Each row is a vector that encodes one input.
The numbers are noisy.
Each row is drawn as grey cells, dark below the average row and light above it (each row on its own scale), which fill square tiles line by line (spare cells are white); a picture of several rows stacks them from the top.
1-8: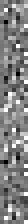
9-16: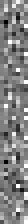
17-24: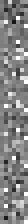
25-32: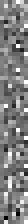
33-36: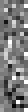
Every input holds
either a point on a 4-point line, or a point on a 5-point line.
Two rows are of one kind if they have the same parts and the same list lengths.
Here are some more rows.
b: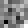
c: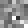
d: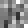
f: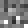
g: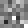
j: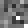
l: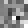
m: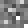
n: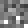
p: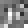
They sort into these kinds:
b, c, d, g, l
f, j, m, n, p

